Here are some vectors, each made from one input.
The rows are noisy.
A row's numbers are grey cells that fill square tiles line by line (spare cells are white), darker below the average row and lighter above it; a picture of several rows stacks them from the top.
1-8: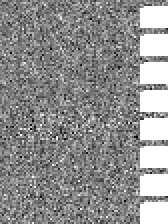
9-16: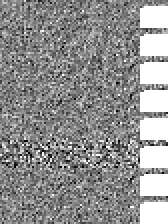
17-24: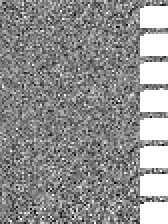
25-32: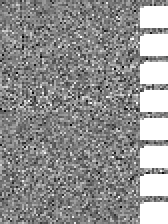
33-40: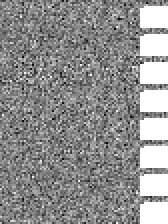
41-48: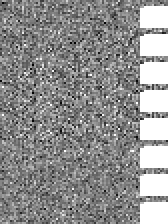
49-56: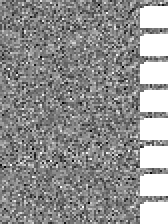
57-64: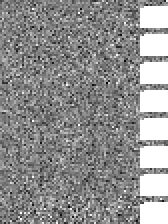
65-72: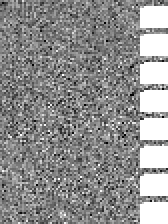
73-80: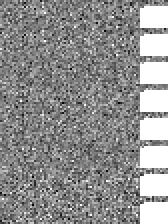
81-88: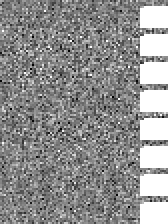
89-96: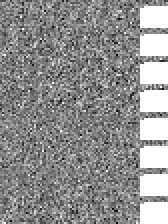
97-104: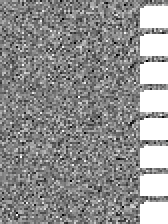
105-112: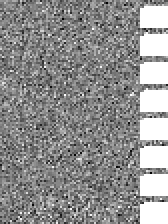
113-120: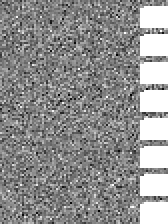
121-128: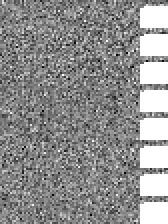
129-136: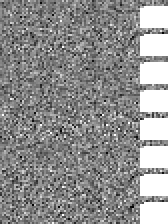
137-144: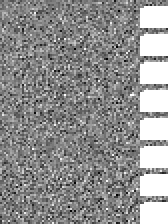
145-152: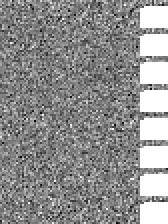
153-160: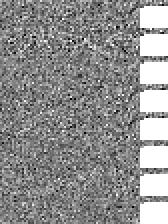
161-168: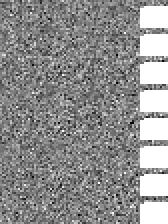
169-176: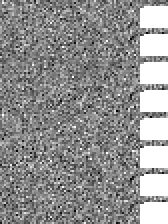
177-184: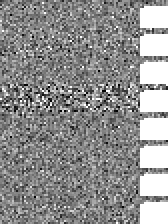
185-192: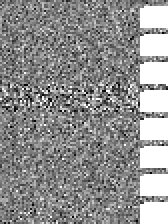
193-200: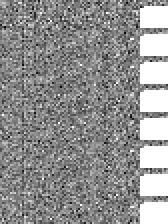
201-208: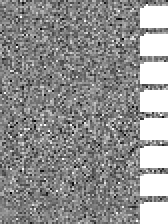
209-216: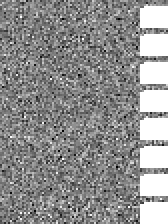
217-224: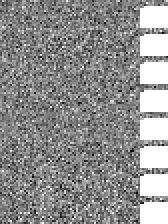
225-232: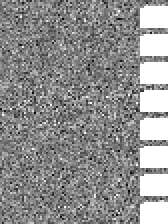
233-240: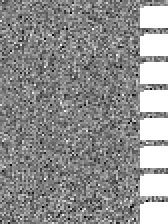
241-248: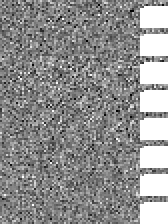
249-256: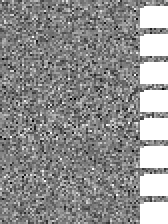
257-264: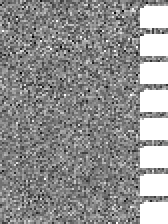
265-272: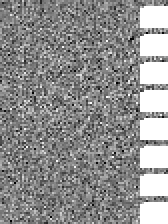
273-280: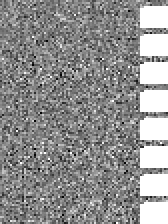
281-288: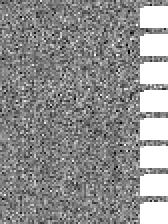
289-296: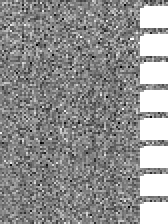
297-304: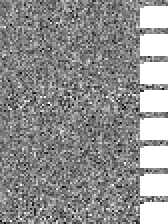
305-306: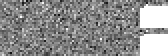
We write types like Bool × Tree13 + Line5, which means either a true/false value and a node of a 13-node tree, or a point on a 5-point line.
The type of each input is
List2(Line9 × Line10 + Line11).
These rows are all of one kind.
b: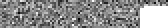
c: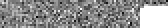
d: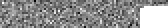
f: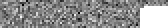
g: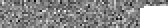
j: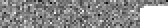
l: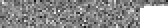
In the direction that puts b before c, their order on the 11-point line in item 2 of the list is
b, g, c, l, j, d, f.
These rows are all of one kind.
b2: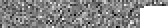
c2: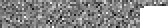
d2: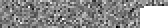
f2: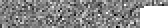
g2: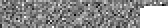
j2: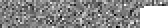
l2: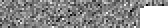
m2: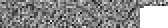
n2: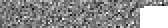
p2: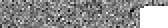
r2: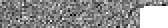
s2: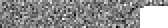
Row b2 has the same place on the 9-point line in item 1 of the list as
d2, f2, j2 and p2.
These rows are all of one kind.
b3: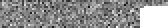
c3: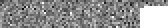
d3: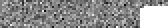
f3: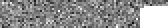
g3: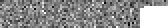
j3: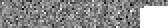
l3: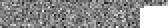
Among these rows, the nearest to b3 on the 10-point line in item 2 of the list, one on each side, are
c3 and l3.
